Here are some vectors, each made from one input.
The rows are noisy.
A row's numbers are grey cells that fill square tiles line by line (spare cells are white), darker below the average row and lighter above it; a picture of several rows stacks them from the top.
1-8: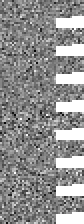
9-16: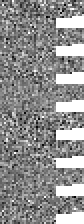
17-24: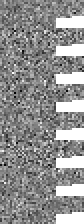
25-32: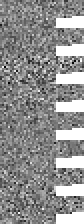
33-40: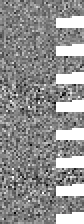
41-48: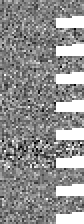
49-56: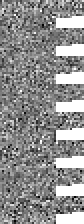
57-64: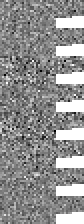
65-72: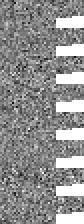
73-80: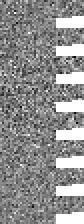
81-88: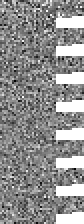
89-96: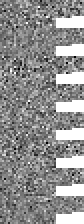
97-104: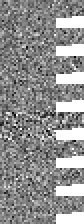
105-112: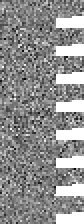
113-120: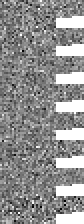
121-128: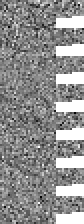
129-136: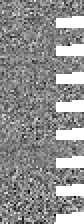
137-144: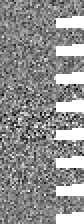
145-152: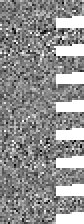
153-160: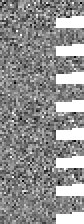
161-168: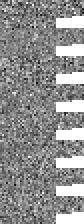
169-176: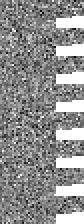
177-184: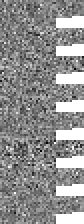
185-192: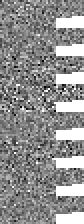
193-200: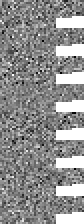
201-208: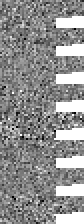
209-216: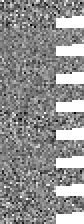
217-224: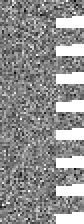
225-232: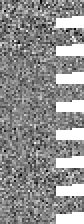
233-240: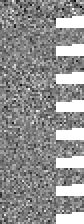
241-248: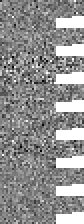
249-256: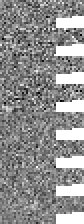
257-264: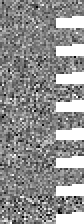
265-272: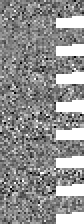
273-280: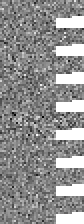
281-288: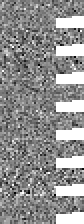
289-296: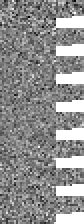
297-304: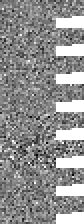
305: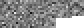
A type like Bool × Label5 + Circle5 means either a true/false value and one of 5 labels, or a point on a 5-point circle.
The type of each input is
Bool × Label11 × Tree12 × Tree12.
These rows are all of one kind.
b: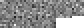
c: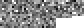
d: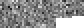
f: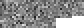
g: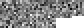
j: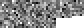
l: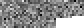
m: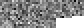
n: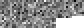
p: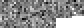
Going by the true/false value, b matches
d, f and g.
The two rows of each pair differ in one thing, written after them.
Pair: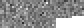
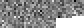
the true/false value
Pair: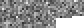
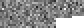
the node of one of the two trees
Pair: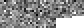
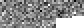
the node of one of the two trees
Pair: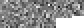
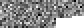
the true/false value
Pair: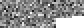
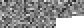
the true/false value
